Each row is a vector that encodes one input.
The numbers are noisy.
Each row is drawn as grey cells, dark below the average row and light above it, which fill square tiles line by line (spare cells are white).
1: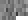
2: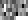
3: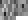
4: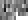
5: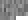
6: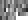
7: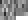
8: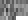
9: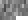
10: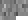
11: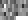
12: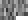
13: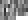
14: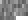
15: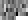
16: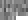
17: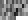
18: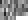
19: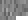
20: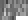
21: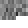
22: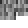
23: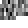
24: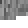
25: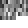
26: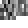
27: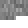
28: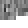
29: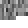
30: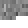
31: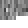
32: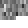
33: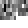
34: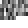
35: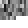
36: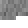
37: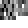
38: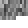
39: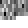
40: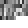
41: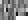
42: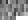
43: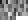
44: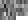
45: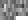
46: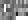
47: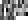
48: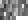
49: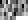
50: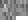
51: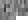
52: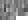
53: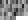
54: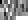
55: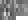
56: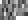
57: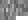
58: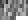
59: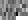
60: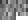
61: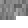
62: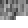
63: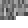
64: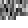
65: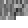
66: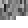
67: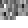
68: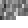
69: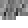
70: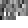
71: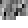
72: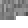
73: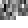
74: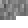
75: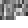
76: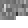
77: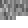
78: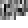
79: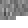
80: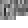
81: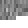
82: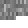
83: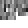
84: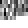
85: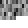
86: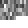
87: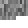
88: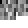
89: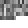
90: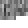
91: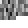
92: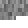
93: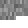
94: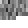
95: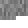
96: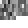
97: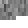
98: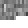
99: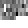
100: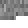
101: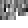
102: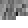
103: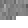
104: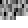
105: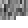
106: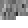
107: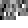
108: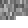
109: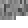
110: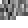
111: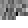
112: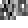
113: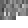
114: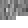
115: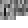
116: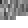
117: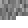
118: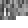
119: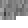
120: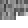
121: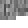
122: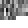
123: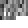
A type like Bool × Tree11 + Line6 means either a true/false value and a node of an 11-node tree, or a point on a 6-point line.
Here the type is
Bool × (Tree10 + Unit) + Line3 × Line3.
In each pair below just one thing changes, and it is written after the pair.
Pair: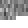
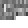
the node of the tree
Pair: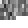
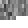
the true/false value
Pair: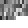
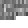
the true/false value
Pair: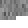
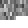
the true/false value
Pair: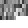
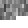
the node of the tree
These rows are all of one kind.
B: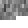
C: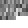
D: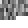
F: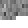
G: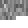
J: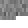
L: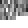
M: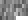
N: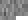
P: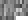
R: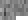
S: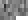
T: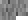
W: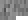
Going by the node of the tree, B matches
M, T and W.
